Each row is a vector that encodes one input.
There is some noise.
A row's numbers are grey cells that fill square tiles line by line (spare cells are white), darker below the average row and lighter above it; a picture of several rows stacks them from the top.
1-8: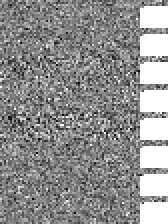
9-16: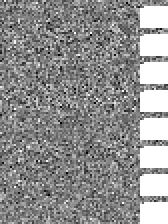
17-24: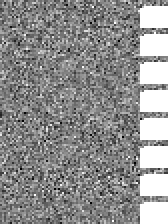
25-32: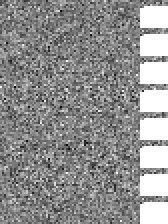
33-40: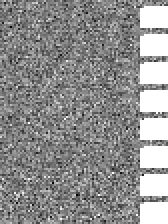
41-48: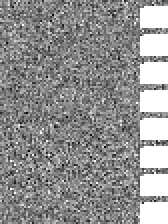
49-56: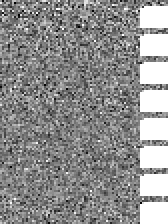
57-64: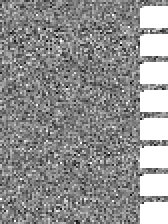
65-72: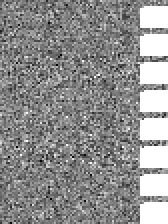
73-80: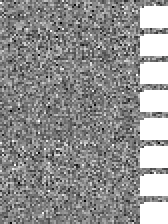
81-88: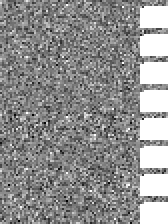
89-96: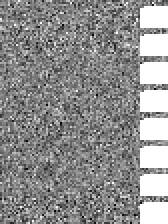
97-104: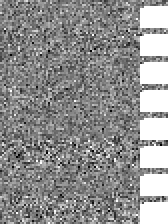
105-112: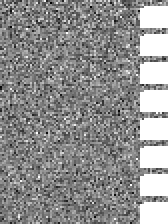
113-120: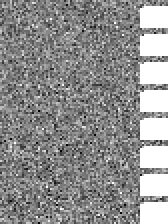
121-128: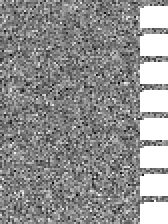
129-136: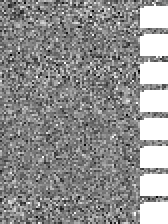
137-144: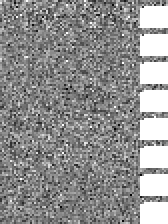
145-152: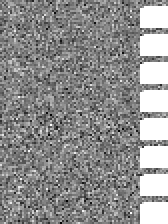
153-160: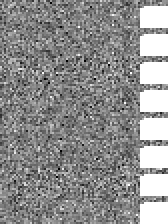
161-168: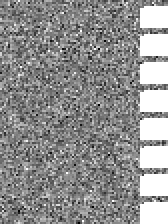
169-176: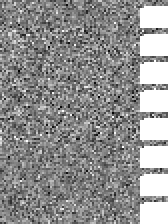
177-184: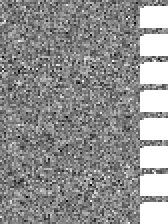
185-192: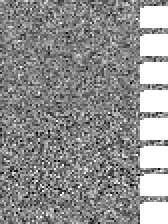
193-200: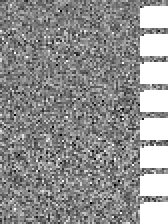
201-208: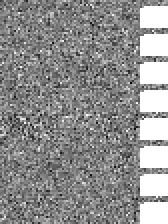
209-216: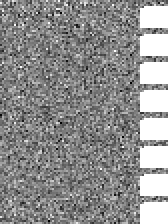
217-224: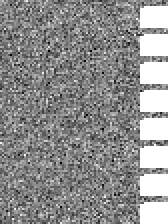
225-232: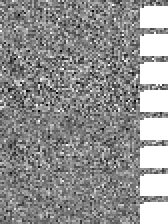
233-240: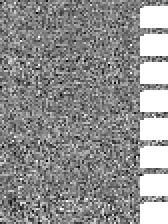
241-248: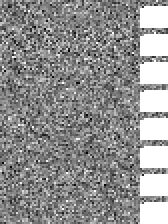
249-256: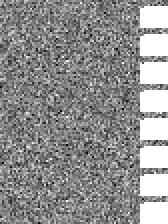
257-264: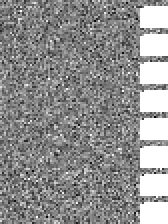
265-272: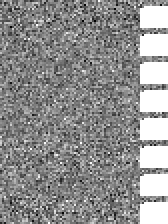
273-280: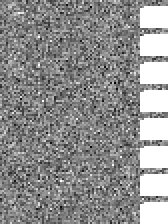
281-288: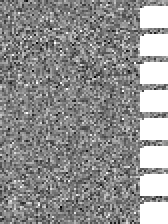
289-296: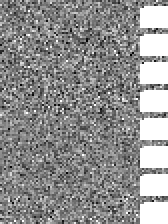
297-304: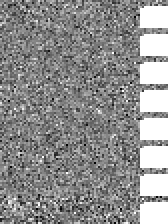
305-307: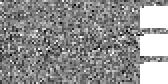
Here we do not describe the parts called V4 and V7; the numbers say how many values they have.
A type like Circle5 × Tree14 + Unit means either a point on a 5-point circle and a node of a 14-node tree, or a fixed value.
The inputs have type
(Line11 × V7 + V4) × Line12 + List3(Line10).
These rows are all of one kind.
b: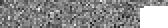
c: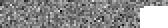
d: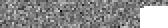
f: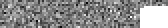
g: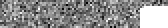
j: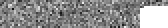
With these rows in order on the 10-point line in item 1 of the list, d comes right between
c and j.
